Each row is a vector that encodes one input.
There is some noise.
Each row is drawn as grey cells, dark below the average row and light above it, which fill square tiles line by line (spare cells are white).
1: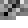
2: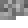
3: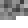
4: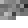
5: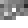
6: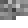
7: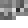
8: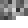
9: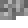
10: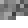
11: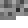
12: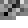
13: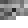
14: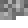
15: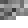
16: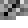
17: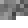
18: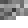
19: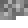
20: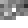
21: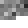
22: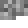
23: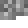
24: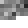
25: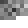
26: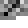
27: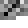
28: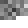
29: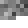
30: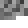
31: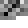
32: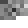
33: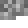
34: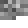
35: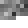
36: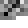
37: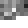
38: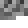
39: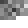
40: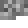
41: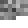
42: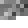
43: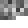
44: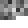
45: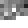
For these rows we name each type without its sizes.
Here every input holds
a list of points on a line.
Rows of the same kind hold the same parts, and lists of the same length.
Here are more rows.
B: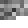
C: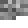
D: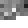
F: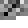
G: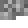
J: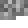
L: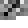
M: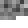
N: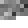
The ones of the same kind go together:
B, C, G, J
D, M, N
F, L

